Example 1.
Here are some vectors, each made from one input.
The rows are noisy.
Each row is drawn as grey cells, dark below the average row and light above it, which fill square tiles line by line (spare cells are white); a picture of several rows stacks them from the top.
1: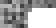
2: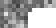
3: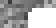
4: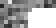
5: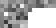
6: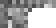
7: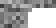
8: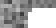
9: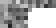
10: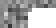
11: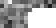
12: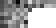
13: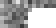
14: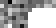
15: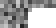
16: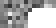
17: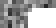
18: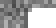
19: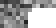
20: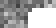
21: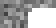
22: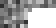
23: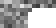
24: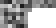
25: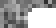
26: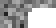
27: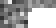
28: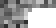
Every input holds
three true/false values.
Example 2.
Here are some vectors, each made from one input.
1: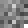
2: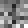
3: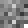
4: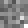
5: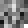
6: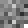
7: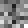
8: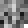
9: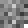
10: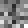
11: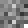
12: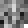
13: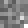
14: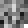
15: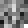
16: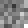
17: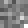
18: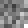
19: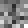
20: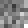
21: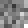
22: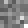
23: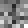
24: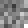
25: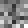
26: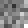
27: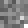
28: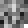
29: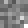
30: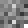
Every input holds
a point on a 5-point line.
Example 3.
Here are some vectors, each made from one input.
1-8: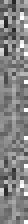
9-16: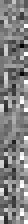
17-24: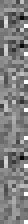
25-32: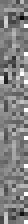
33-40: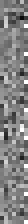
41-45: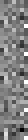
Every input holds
a point on a 5-point line.
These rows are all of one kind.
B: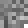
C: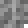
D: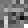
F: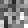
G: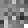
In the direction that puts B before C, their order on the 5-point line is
F, B, C, G, D.
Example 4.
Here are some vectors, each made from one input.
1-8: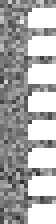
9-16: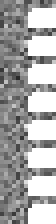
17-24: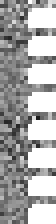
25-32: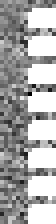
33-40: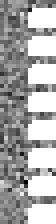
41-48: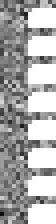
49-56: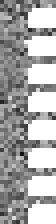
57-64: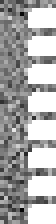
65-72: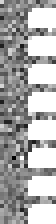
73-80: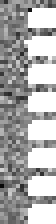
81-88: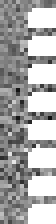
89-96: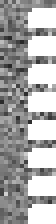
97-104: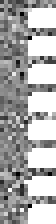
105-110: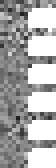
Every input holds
a node of a 13-node tree.
